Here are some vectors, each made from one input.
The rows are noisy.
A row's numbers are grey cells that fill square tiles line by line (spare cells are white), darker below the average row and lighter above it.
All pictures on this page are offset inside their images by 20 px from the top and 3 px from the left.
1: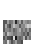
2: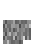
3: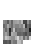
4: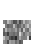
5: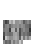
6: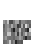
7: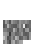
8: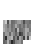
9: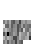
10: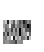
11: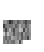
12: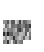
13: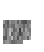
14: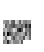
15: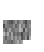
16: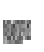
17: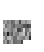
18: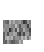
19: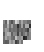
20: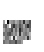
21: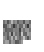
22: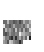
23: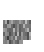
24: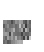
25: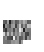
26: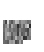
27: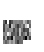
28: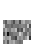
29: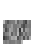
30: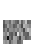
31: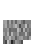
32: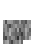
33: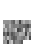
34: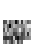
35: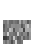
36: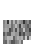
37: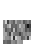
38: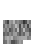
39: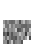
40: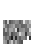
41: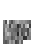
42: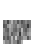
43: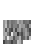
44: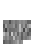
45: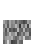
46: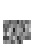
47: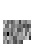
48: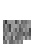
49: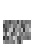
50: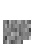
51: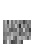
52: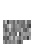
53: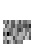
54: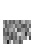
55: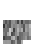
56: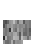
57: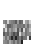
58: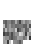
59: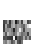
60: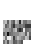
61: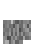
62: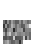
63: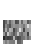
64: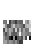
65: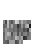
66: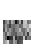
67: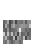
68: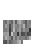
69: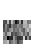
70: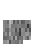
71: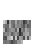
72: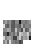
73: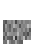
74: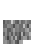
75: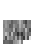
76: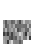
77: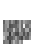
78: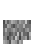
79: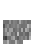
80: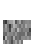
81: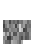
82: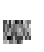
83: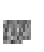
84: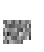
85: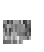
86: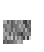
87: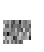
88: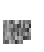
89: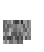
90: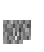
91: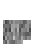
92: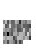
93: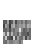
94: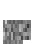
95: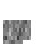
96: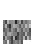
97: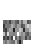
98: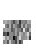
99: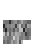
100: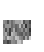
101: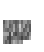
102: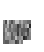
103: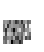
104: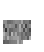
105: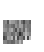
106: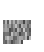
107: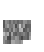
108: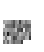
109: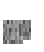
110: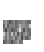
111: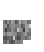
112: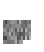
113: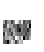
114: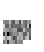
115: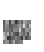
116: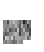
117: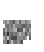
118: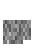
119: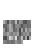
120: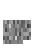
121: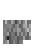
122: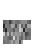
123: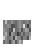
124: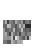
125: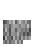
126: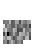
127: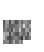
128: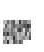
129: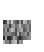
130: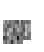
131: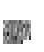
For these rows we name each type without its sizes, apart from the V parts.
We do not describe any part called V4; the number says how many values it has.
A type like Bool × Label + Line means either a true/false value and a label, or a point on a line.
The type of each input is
List(Line) + V4 × V4.
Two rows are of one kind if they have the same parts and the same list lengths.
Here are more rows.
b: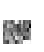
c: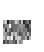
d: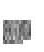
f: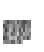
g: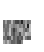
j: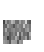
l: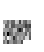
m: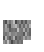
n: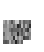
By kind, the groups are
b, n
c
d, f, g, m
j
l

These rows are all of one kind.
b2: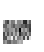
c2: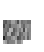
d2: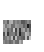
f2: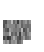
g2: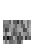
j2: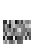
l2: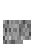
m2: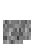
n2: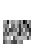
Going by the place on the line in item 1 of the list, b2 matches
c2 and m2.
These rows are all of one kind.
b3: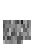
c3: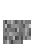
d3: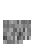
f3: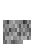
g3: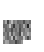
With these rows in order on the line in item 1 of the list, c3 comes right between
d3 and f3.
